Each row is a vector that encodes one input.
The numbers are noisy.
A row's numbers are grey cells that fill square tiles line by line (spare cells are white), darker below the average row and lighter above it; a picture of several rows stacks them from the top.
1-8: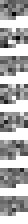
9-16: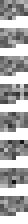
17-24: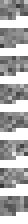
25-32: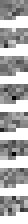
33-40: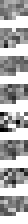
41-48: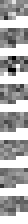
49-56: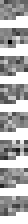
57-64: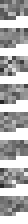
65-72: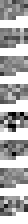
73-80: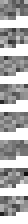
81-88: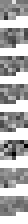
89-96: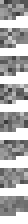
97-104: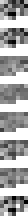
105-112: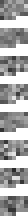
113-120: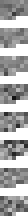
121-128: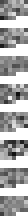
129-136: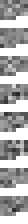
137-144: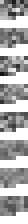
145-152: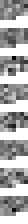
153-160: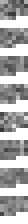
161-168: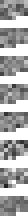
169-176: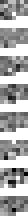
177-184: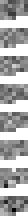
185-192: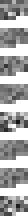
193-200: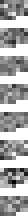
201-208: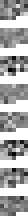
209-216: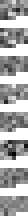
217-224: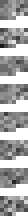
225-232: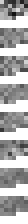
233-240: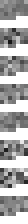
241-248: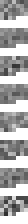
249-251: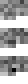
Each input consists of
one of 10 labels.
